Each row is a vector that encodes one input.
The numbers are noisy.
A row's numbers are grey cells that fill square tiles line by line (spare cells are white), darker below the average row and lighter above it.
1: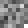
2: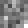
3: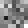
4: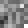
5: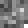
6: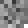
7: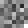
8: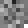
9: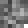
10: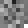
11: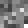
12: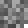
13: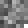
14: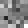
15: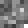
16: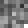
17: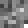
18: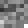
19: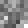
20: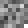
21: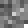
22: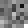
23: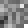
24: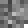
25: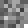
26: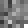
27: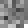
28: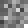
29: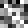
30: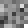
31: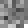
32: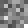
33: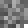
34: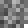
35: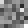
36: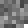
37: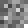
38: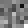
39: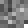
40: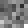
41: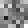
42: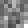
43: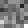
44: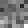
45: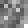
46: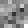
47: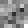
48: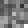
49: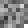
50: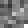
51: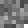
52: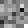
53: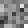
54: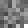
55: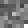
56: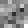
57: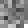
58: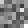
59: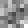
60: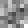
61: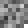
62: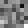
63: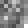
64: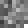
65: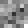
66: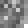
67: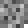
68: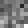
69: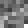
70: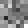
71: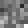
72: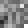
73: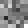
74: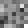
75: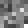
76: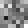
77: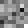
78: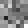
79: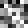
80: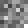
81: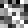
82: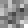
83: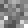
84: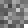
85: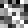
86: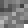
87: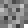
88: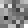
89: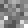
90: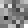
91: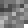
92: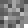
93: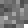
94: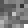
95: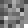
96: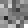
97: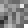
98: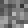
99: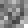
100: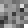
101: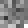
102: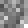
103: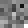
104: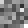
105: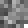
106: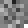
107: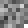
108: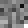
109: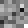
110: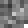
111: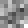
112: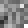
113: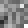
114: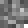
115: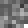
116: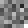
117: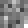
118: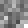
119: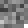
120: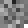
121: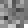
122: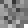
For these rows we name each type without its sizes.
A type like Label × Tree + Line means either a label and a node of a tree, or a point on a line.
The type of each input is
List(Line).
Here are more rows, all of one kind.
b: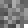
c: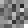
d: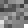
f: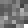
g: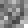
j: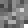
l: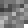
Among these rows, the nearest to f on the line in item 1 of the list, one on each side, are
j and l.
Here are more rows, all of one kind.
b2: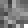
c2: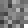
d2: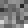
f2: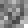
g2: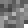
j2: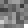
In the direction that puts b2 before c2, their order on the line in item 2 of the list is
g2, j2, d2, b2, c2, f2.
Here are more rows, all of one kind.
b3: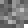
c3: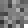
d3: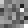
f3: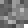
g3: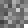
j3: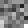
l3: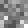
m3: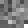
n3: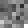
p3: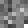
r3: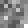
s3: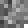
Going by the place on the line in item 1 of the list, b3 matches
f3, m3 and p3.
